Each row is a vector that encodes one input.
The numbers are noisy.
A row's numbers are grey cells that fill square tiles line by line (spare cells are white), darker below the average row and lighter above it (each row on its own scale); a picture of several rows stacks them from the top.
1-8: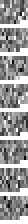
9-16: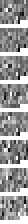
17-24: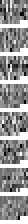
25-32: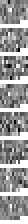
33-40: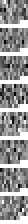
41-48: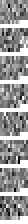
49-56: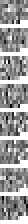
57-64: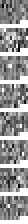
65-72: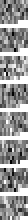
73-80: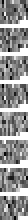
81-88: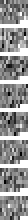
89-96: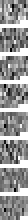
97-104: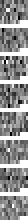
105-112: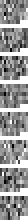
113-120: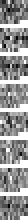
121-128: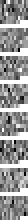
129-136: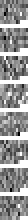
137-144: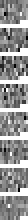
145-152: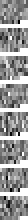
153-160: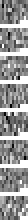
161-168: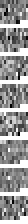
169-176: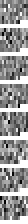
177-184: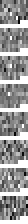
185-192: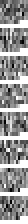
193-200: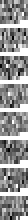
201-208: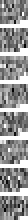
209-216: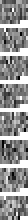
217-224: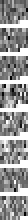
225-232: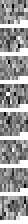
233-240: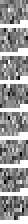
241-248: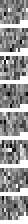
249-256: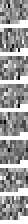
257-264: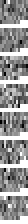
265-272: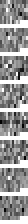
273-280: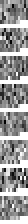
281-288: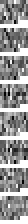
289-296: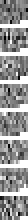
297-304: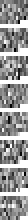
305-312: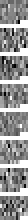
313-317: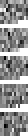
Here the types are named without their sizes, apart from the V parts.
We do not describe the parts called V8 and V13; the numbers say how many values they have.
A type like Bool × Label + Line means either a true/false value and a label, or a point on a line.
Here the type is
Bool × (Tree + V13) × V8.
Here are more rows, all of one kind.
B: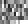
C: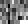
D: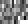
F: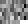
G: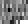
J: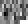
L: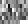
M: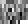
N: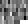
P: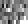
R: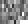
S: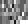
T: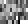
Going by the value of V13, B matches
R and S.
